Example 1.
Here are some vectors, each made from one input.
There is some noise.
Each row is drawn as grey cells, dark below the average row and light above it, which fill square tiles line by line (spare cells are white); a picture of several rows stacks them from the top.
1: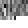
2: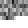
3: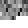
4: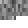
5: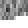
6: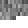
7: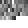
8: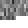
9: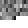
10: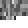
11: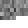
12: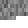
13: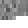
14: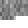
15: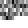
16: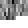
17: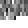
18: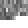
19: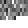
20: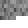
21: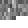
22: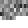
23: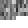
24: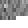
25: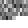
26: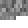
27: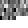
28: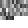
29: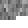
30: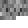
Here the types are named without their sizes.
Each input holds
a point on each of two lines.
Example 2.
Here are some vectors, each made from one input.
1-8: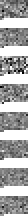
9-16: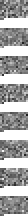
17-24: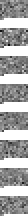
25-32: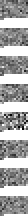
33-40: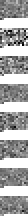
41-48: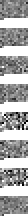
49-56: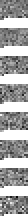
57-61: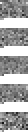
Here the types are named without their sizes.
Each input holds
either a point on a circle, or a fixed value.
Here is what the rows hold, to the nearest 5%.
About 90% of them hold a point on a circle. The rest hold a fixed value.
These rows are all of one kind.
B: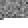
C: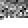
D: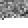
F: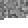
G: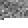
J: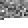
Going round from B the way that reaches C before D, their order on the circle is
B, F, C, D, G, J.
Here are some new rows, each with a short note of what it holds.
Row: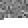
a point on a circle
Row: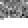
a point on a circle
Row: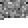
a point on a circle
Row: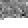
a point on a circle
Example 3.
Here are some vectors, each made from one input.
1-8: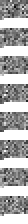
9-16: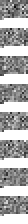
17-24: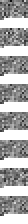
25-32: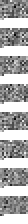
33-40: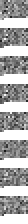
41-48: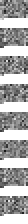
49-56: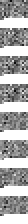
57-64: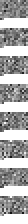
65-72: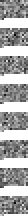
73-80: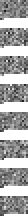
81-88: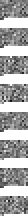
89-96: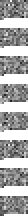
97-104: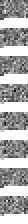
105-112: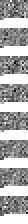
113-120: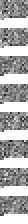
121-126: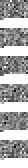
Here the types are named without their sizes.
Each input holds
four true/false values.
